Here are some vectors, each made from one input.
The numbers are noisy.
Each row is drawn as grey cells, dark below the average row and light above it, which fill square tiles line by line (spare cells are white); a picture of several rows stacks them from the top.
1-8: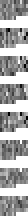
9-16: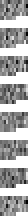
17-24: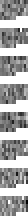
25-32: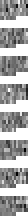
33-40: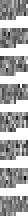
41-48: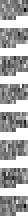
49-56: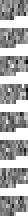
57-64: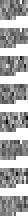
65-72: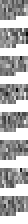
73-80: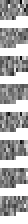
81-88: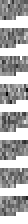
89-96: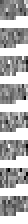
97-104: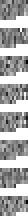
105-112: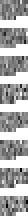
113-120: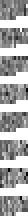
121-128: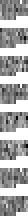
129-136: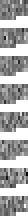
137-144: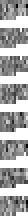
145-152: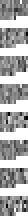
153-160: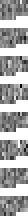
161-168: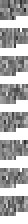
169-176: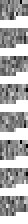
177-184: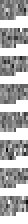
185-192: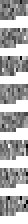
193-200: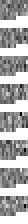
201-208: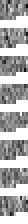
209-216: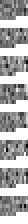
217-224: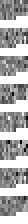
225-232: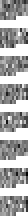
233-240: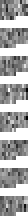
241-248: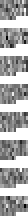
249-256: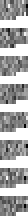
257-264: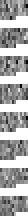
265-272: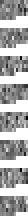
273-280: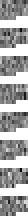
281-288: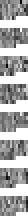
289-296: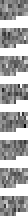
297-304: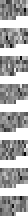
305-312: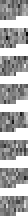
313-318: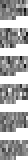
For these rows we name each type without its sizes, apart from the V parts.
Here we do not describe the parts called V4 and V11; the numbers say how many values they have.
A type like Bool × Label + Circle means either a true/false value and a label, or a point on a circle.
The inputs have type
(Bool × Bool × Bool + V4) × (Line + V11).
